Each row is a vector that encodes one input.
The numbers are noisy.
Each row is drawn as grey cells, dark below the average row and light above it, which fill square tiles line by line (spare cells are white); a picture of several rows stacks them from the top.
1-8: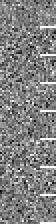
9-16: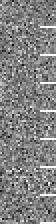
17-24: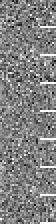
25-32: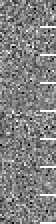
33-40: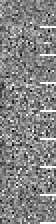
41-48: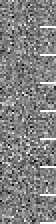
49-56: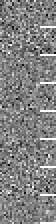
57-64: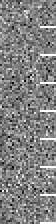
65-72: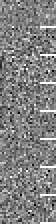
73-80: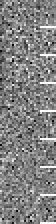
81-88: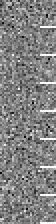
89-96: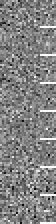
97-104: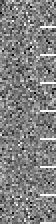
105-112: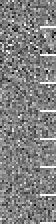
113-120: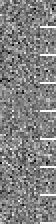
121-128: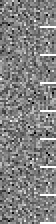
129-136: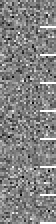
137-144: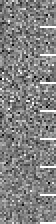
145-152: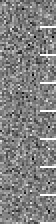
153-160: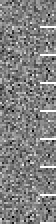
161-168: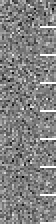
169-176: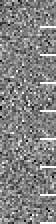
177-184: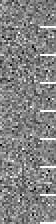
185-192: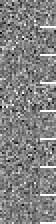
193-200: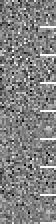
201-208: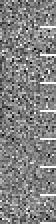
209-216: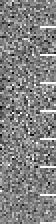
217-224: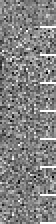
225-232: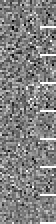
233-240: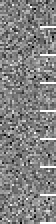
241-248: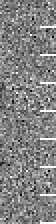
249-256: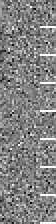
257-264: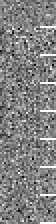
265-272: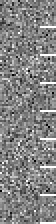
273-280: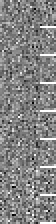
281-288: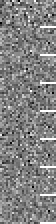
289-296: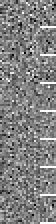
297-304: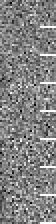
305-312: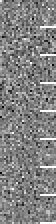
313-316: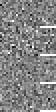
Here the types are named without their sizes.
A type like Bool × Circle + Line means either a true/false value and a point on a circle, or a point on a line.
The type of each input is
(Line + List(Circle)) × Tree × Tree × (Tree + Unit).
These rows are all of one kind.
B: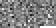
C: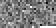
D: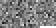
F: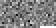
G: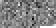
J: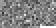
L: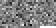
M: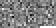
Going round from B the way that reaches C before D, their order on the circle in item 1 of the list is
B, L, J, C, D, G, F, M.
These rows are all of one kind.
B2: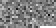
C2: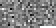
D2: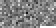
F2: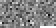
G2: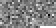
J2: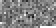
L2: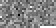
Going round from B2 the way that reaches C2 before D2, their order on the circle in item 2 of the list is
B2, F2, L2, C2, J2, D2, G2.
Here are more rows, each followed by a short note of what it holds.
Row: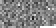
a node of each of three trees, together with a list of two items
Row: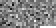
a node of each of two trees, together with a list of two items
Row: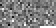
a node of each of three trees, together with a list of two items
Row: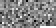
a point on a line and a node of each of two trees
